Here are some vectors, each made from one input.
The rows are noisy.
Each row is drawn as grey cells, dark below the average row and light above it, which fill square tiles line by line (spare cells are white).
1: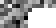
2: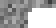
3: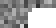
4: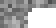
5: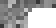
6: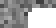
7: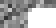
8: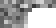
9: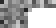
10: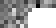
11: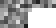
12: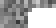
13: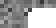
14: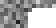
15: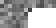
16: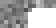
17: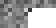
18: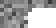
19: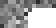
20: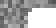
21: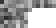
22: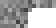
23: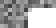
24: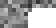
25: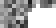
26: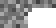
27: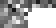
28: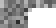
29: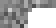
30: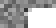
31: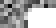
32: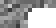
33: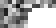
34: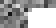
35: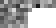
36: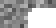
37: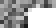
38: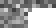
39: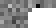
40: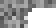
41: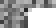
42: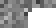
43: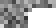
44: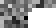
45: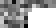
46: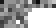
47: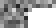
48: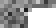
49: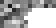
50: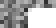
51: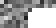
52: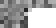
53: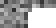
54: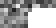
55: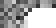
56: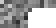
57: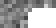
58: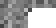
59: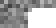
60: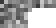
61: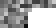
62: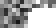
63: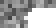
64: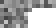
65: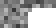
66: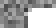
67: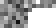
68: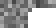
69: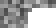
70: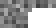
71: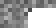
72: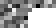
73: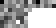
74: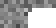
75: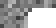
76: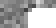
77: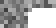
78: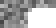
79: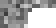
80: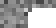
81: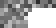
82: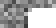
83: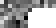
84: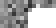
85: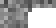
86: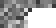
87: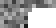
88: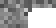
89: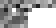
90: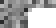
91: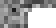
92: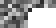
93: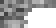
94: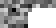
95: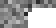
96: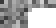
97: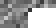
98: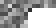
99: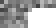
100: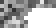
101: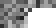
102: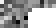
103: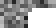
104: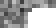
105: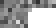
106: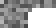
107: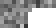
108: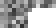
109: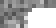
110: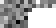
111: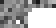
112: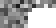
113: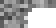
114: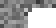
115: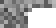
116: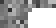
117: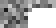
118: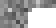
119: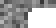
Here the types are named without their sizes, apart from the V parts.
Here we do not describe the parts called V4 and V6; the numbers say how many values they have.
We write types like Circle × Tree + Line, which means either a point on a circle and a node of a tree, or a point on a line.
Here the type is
Bool × (Tree × V6 + V4).
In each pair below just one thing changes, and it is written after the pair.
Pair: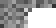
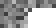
the value of V6
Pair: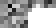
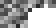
the true/false value
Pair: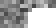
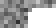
the node of the tree
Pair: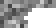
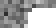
the node of the tree
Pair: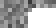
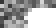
the value of V6
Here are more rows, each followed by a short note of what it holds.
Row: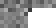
a node of a tree, a true/false value and a value of V6
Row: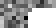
a true/false value and a value of V4
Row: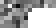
a node of a tree, a true/false value and a value of V6
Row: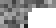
a true/false value and a value of V4
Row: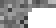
a true/false value and a value of V4
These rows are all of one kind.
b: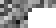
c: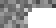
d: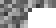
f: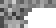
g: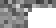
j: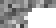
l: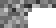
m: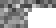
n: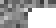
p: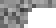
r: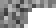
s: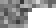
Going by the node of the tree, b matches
j, p and r.
